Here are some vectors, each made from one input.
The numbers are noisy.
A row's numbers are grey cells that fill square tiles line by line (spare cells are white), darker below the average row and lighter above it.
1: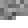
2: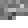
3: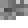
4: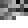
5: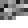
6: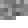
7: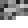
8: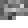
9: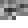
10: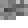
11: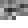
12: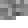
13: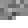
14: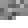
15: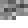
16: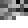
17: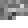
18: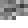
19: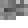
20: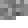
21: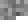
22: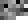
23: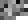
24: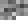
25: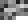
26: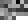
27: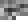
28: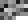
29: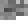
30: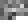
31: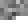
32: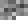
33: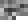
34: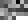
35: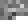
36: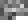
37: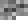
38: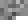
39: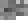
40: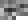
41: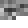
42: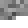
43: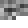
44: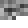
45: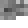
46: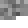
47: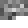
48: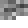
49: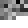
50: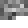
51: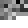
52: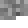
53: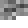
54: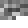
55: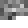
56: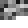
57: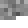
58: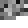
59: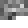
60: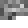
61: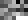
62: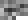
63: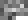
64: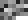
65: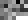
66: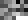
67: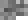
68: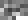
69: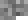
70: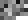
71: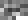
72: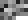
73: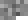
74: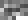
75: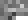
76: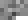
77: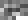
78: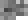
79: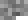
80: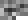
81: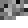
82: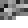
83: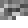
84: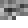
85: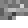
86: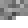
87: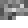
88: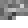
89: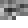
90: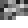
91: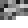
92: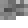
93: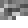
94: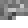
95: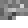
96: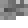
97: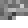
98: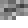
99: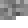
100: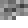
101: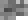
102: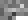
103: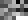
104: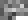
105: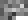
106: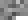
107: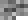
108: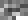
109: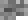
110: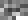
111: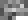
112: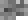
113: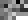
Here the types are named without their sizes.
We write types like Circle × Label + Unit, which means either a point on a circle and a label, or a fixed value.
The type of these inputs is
Bool × Line.
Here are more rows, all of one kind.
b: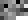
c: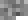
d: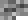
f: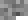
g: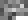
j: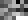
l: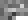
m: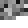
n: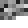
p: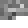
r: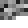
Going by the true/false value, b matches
j, m, n and r.
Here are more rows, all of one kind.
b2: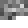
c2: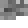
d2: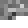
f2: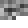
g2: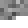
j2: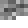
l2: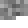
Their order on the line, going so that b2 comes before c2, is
b2, d2, g2, l2, c2, j2, f2.
